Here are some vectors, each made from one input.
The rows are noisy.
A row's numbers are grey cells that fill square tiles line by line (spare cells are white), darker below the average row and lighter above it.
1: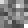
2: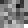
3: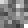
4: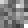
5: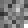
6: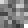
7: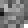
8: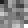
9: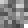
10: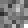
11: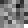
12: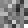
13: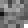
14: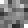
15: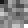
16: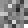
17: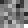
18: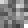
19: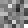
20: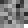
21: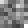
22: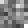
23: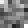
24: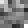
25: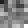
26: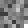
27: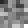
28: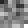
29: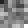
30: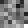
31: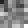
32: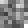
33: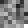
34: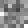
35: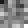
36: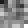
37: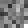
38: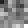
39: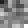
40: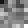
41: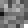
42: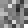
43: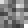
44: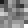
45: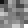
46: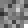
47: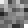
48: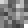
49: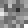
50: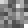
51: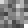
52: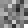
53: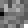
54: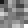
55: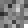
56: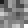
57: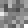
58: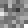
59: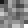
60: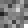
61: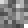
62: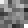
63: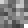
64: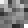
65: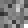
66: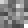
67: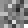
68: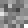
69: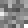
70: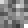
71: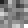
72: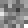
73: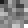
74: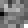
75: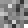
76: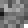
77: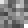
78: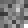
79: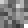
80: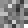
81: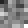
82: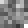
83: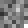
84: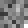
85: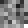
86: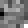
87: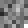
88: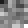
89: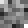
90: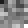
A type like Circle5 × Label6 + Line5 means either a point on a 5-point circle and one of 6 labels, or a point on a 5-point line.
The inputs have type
Bool × Bool × Bool.
